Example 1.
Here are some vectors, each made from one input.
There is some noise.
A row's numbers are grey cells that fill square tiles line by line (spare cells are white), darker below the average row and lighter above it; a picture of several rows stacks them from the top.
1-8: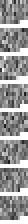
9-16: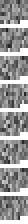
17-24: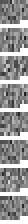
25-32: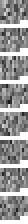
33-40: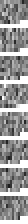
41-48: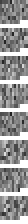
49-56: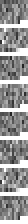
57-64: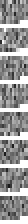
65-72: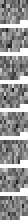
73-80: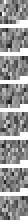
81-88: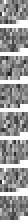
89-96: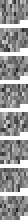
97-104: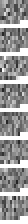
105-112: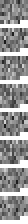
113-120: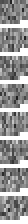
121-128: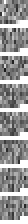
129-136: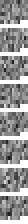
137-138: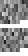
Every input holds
a point on a 13-point line.
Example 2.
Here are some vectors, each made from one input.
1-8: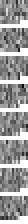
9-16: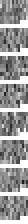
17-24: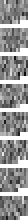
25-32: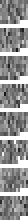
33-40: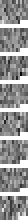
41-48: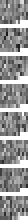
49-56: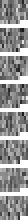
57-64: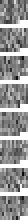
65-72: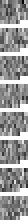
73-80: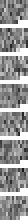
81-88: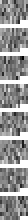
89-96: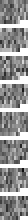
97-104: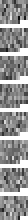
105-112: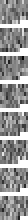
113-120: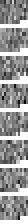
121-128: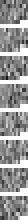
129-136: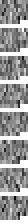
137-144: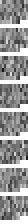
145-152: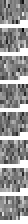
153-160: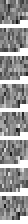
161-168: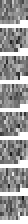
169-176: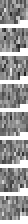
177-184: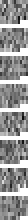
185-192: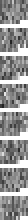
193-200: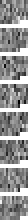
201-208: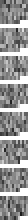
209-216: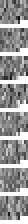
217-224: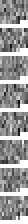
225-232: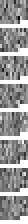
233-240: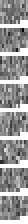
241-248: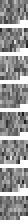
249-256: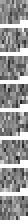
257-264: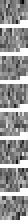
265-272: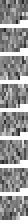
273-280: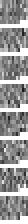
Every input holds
five true/false values.
